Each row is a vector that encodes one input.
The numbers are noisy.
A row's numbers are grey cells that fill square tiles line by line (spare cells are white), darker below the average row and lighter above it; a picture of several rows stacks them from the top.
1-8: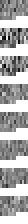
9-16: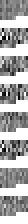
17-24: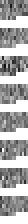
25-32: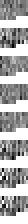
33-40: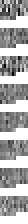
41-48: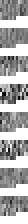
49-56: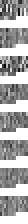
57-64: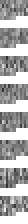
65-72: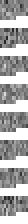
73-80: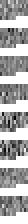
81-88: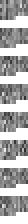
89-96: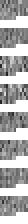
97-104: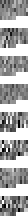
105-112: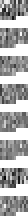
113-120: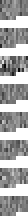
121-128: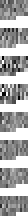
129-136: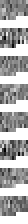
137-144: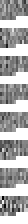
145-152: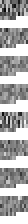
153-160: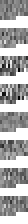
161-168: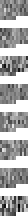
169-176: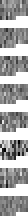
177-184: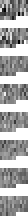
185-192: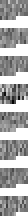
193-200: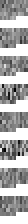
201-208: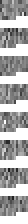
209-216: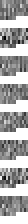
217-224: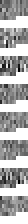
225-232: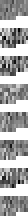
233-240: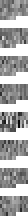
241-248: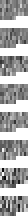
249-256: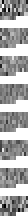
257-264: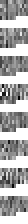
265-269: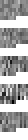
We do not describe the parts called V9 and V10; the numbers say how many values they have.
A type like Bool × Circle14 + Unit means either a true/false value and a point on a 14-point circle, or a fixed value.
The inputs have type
(Bool × Label12 + V10) × Label6 + V9.
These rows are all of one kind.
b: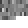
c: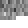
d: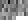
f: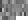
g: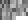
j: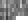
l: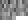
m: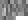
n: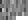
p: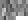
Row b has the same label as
f and n.
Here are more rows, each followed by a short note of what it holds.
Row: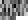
a value of V9
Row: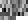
a value of V9
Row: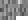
one of 6 labels, one of 12 labels and a true/false value
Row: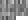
one of 6 labels and a value of V10
